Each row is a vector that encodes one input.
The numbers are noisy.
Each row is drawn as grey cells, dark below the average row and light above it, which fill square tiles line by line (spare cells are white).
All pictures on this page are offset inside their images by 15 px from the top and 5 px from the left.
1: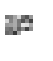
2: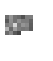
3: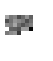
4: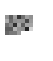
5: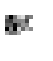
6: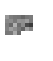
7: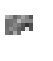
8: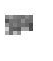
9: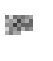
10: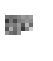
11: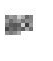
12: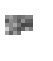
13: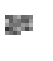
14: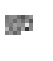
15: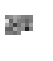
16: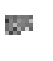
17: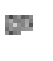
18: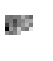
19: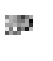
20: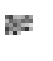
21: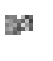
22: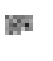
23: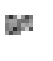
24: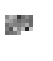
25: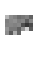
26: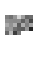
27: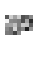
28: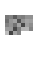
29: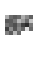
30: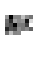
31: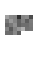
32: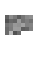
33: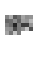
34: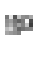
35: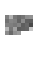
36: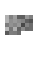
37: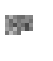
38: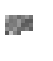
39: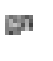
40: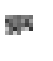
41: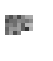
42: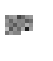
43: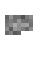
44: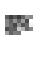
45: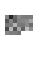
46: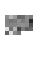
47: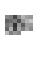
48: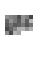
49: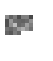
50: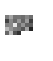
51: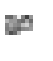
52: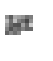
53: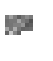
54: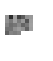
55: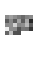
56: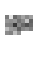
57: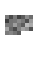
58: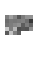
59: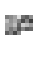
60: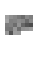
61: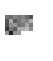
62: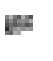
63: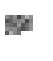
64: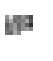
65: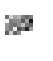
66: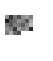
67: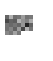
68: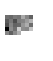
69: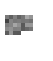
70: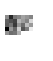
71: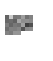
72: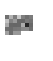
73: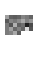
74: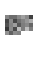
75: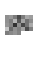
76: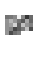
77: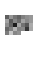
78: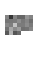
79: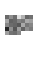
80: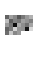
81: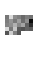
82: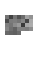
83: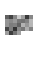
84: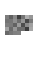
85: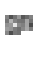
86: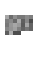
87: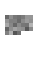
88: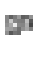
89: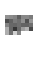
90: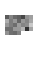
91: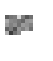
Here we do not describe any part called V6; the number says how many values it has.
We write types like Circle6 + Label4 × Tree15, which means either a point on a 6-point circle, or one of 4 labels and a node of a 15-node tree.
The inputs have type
Bool × Bool × Bool × (Line5 + V6).
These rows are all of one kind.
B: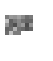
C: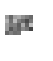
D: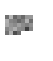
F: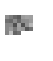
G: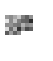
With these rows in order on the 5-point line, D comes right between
B and F.
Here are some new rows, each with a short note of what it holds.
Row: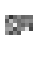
three true/false values and a value of V6
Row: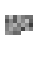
three true/false values and a value of V6
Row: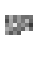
three true/false values and a value of V6
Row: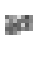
a point on a 5-point line and three true/false values
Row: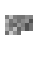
a point on a 5-point line and three true/false values
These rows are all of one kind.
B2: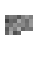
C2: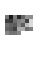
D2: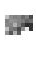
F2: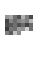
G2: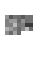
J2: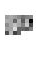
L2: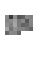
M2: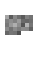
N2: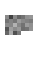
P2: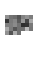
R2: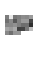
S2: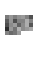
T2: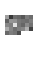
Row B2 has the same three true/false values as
J2 and N2.
